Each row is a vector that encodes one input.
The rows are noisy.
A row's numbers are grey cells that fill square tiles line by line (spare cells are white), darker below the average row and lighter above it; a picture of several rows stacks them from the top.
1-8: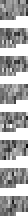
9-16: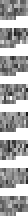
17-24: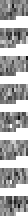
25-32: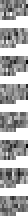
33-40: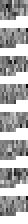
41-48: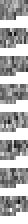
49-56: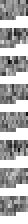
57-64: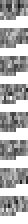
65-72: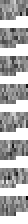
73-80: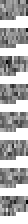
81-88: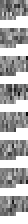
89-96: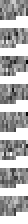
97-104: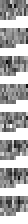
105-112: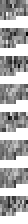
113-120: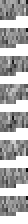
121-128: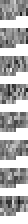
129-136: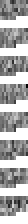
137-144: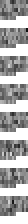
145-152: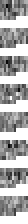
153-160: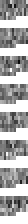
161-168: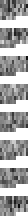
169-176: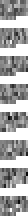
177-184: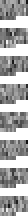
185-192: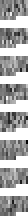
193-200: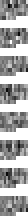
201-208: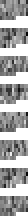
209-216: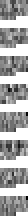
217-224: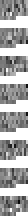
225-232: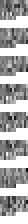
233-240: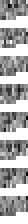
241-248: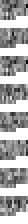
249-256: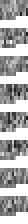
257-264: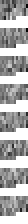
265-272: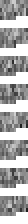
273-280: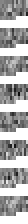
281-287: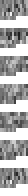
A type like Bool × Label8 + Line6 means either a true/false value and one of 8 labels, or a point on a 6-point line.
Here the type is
Bool × Bool × Bool × Bool + Tree16.
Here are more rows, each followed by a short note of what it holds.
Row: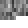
four true/false values
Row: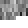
four true/false values
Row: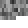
four true/false values
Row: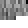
four true/false values
